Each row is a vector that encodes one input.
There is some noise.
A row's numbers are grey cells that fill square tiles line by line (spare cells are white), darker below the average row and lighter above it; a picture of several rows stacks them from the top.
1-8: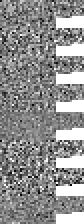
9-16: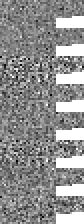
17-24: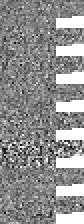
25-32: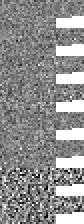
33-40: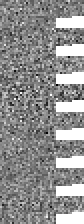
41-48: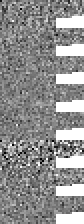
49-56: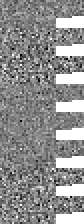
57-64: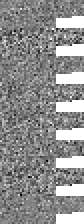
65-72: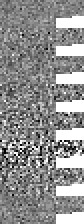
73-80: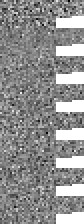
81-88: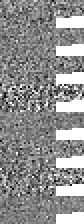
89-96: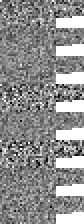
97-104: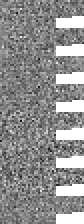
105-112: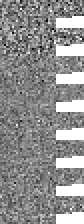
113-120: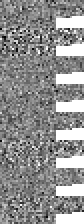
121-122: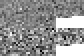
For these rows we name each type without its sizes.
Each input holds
a point on a line, together with either a point on a line, or a node of a tree.
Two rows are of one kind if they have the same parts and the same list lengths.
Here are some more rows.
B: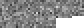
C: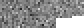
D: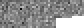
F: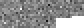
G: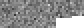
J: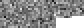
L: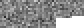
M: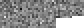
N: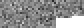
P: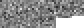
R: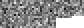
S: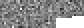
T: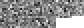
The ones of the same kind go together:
B, C, D, G, M, R, T
F, J, L, N, P, S

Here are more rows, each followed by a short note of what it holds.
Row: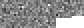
a point on a line and a node of a tree
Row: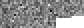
a point on a line and a node of a tree
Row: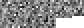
a point on each of two lines
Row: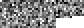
a point on a line and a node of a tree
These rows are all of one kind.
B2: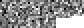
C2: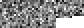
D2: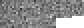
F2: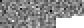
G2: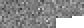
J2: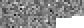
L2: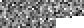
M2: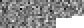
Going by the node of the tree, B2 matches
D2 and F2.
